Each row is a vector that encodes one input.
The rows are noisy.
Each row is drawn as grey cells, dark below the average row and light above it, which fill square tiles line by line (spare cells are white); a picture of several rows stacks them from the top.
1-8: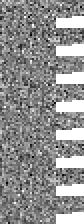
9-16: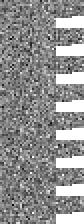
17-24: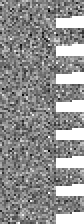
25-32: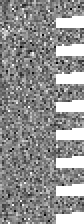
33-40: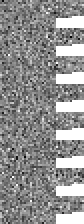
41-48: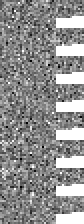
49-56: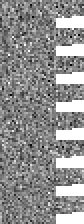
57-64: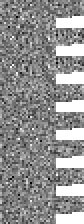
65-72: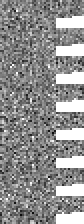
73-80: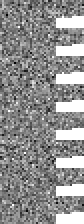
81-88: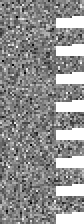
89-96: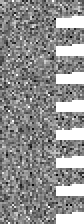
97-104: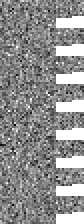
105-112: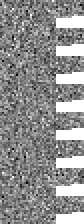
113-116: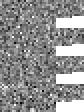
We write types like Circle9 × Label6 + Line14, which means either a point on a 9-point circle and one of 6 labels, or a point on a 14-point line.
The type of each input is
(Bool × Bool × Bool + Line5) × Line7.
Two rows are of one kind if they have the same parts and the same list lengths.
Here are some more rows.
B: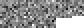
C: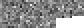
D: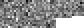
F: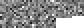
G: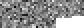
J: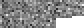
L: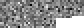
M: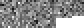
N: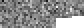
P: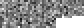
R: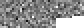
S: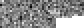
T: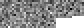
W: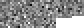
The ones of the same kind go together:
B, D, F, G, L, M, P, S, T, W
C, J, N, R

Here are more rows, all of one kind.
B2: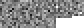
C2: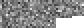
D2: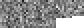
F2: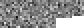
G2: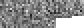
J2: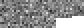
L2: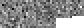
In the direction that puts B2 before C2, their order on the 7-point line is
B2, G2, J2, C2, D2, L2, F2.
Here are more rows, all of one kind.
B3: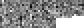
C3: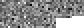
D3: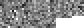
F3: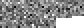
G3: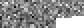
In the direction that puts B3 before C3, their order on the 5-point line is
F3, G3, B3, C3, D3.
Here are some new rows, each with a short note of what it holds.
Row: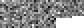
a point on a 5-point line and a point on a 7-point line
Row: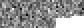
a point on a 5-point line and a point on a 7-point line
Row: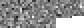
a point on a 7-point line and three true/false values
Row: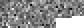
a point on a 5-point line and a point on a 7-point line
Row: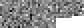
a point on a 7-point line and three true/false values
